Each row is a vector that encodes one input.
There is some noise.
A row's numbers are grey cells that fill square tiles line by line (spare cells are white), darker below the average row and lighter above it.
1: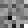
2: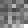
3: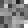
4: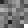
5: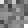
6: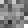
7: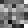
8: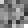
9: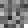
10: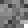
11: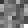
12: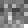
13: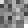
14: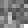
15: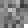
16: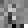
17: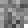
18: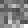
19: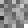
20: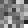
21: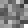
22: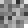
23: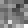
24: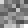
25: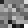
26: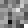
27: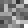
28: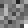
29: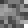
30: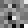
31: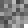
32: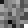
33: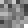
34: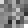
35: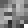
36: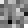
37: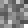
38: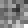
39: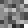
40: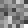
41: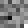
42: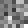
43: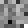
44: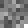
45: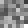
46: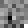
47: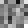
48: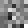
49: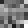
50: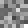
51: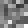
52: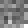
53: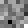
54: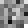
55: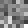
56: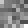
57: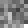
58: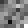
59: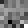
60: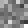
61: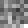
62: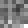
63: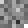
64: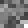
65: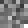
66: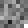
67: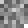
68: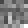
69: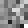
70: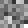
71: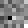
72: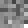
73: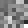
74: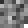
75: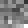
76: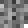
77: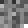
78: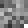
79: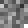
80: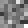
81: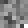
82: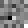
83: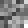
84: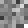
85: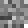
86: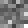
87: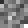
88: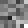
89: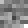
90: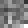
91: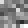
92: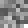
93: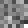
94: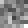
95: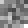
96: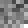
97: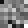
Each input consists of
a point on an 11-point line, together with either a point on an 8-point circle, or a fixed value.
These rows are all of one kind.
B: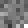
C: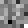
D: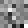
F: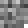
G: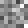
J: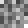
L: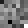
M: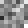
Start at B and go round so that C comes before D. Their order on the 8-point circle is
B, L, C, D, G, M, J, F.
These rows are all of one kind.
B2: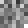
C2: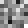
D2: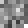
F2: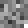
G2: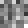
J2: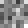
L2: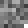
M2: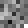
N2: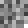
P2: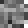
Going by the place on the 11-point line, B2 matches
C2, G2, J2 and N2.
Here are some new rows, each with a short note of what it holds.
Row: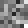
a point on an 8-point circle and a point on an 11-point line
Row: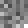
a point on an 8-point circle and a point on an 11-point line
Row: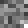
a point on an 8-point circle and a point on an 11-point line
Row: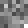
a point on an 8-point circle and a point on an 11-point line
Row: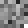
a point on an 8-point circle and a point on an 11-point line
